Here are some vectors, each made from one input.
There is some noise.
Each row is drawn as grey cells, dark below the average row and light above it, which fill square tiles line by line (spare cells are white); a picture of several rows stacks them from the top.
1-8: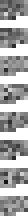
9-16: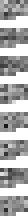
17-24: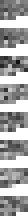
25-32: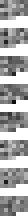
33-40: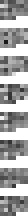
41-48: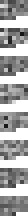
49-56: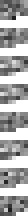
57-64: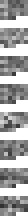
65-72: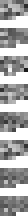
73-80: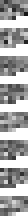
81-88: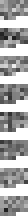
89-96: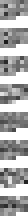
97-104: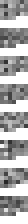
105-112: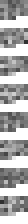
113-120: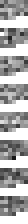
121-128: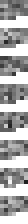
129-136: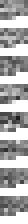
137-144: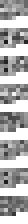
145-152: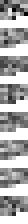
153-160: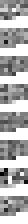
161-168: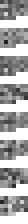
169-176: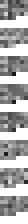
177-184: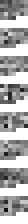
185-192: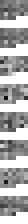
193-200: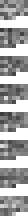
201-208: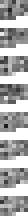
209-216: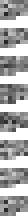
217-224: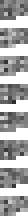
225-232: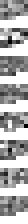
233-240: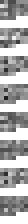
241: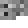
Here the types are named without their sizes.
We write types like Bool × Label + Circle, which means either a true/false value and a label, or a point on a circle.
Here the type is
(Bool × Bool × Bool + Unit) × Line + Circle.
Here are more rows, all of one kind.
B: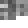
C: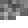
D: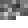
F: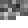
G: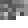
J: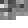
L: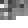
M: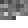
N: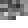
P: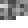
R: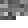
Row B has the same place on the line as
J and L.
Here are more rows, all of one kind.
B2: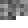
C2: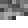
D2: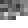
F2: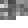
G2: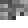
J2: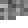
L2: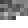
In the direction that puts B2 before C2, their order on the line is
G2, D2, L2, B2, C2, J2, F2.
